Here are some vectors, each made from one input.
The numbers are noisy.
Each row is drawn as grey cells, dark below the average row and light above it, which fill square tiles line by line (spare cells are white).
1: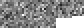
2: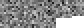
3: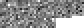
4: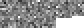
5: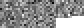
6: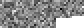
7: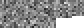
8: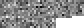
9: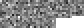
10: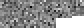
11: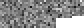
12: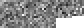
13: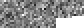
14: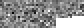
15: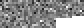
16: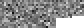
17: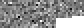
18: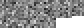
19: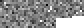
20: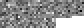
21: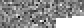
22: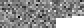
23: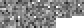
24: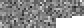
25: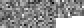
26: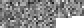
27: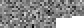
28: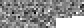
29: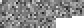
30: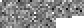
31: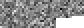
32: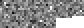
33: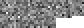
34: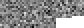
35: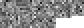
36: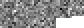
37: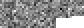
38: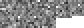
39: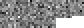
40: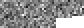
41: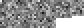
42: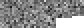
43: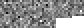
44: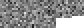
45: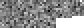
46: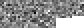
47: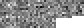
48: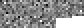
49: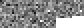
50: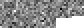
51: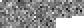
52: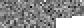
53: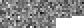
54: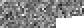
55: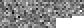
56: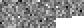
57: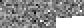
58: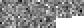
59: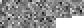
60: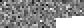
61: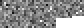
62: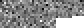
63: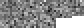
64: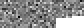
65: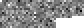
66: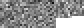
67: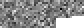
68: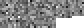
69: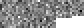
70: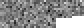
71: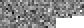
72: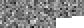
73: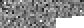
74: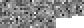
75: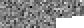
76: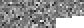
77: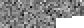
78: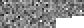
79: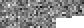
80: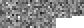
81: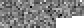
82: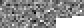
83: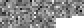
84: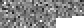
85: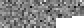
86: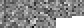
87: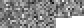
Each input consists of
either a point on a 9-point circle and a true/false value, or a point on a 6-point line.
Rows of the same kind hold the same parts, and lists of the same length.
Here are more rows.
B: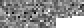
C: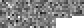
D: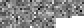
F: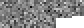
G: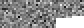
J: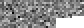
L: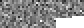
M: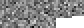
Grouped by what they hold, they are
B, C, D, G, J, L
F, M

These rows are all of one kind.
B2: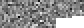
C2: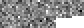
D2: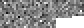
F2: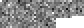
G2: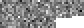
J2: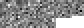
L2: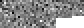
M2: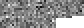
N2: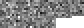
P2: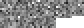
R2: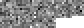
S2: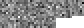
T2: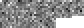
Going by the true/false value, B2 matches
D2 and L2.
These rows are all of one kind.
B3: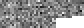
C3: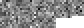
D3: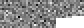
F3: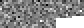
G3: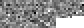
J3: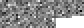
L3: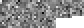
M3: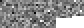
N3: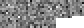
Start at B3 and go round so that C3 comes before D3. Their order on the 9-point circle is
B3, J3, C3, D3, L3, G3, M3, N3, F3.
